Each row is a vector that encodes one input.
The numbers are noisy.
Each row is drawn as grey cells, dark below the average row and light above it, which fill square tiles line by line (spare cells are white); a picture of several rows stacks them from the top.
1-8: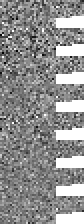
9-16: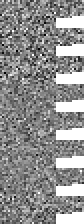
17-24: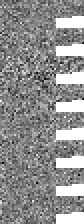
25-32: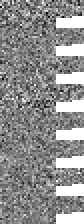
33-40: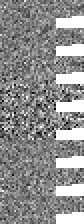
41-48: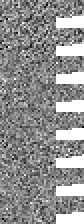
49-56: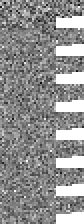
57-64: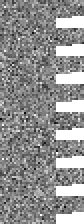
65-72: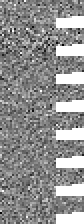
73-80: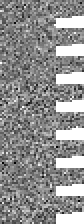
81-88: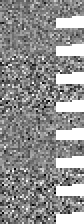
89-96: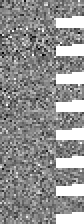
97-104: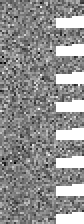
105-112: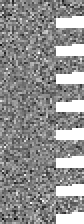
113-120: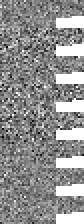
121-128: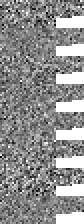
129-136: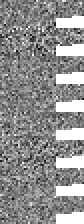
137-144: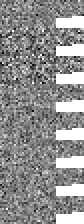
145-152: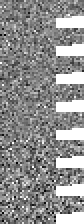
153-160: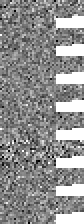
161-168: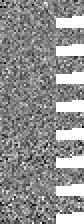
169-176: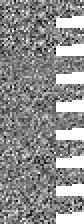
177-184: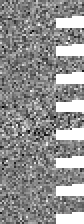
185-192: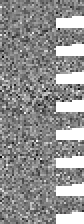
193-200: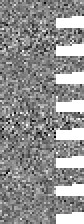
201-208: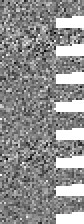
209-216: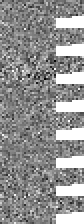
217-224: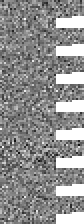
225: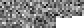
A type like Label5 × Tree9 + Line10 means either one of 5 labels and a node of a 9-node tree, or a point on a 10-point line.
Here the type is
(Bool × Circle6 + Unit) × Label4 × Line7 + Line5.
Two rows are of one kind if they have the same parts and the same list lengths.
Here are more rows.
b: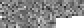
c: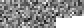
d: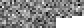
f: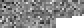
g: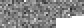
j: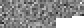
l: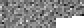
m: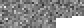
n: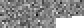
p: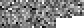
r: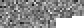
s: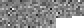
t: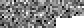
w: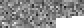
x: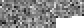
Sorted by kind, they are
b, f, n, r, s, w
c, d, p, t
g, j, l, m, x

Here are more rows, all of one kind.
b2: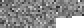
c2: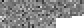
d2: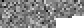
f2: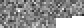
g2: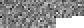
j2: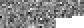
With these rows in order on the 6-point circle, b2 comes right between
c2 and f2.
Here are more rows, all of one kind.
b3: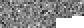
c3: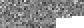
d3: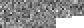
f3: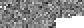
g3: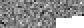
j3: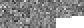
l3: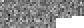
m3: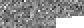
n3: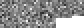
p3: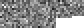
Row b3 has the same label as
f3 and g3.
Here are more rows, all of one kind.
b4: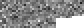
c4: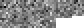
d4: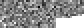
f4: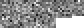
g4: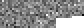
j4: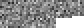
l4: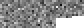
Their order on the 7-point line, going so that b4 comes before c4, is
d4, l4, b4, g4, j4, f4, c4.
